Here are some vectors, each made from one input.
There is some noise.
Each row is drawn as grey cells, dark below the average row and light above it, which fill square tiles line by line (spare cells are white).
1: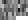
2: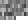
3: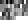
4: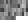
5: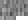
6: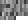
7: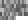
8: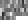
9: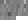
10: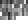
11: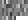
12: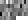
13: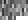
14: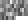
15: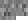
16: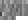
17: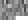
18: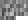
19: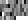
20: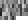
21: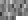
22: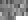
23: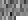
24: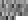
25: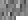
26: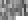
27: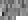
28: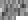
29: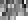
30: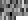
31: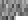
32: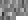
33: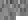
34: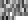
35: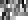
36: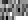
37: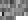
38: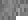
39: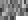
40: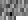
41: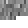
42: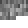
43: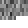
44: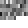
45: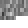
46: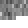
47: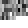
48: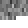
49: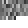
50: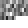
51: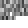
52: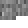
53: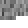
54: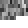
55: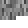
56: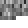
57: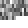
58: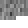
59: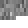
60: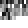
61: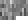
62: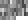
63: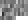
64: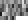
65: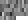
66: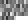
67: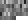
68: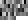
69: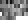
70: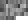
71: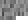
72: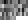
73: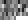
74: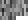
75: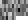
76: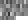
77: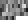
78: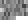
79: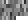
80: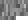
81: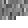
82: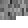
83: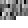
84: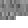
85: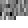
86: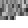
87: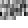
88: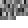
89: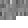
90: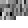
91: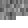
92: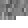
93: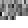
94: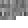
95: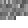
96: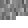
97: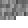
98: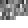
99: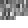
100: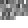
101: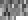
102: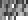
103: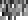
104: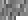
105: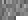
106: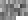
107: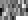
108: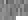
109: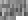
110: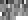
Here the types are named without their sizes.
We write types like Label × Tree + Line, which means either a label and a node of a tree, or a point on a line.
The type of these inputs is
List(Line).
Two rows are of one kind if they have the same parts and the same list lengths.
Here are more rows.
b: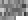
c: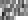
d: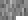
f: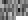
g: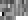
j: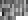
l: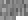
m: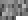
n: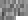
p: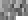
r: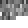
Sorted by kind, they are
b, d, l, m, r
c, g, j, n, p
f

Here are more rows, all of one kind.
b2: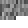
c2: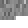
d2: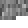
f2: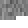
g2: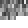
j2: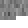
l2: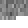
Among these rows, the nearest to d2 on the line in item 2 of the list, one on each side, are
f2 and j2.
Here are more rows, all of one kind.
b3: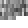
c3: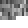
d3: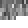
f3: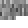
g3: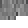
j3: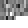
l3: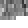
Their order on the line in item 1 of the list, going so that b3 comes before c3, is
l3, b3, f3, c3, j3, d3, g3.
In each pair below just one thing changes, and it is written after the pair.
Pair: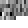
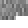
the place on the line in item 2 of the list
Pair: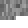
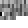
the place on the line in item 1 of the list
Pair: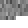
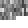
the place on the line in item 1 of the list
